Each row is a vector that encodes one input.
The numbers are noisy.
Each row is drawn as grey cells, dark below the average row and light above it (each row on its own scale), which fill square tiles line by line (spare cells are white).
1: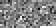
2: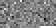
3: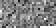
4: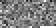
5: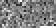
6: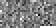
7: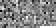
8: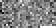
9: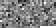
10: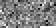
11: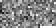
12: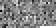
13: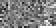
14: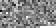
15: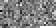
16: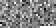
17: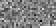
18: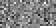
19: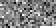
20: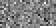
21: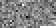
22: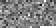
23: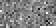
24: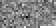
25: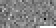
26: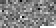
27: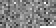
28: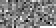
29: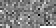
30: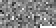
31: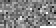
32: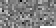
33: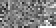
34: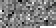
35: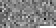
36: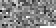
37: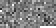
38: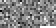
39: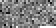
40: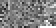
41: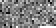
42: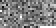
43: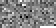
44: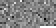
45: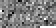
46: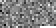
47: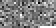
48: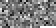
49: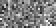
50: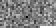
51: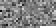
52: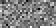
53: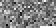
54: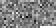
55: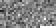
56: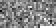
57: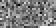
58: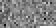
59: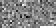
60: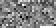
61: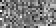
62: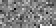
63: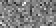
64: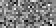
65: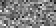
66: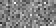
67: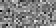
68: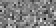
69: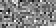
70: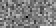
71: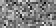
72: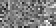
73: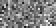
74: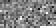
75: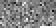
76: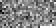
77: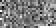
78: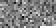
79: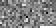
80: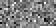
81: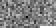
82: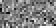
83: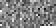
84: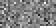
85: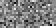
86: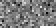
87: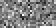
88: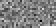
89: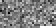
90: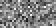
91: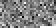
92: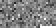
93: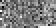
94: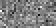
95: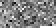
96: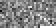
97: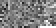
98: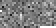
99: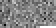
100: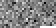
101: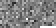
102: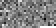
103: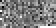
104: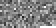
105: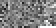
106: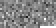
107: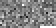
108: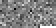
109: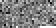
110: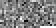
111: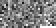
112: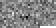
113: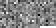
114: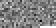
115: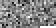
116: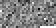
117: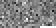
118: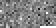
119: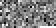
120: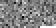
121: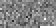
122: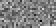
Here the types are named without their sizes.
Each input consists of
a list of points on a circle.
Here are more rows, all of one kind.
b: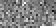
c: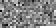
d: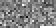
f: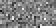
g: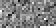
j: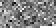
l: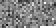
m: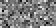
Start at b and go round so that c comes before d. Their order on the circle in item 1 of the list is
b, j, m, g, l, c, f, d.
